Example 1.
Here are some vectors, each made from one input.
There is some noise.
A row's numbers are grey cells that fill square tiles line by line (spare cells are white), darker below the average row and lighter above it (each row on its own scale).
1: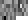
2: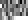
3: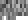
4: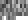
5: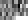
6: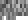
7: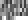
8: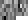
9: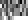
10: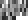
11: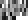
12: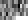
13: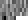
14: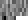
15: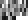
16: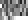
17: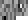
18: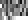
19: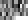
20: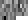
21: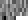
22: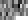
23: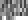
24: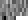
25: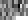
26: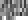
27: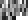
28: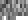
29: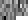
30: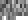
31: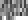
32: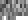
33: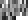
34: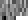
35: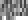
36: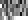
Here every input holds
a point on a 7-point line.
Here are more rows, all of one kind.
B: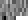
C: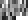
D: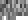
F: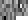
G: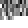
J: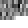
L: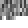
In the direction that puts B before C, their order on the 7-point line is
D, L, G, J, F, B, C.
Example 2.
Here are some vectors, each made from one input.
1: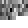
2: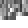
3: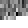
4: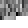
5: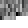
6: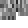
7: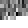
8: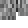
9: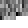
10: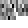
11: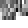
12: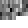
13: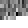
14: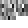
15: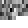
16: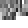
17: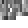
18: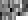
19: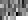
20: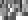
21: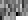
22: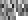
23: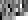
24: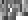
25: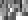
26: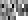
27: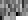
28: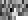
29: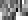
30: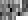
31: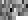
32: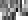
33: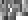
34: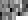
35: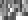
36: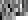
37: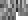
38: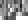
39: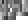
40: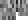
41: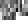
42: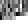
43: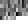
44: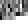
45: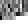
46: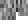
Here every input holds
a point on a 10-point line.
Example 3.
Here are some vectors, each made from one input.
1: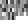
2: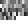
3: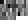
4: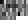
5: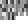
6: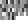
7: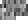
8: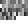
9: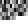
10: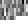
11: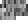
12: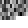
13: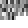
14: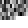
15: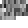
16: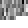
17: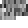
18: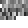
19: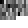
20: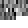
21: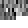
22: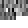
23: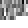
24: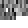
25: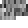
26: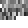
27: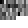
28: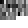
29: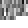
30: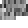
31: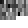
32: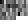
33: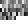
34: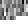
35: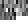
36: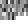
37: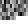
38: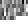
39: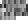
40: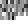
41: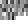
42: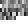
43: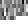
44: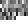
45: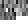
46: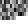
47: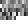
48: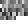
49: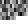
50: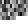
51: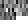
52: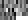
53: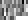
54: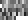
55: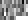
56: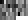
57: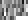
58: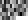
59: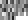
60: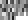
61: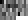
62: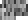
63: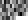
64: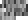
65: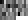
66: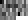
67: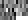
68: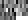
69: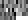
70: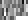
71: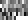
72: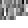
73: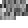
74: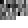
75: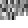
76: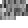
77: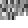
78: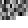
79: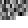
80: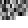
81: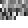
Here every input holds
one of 7 labels.
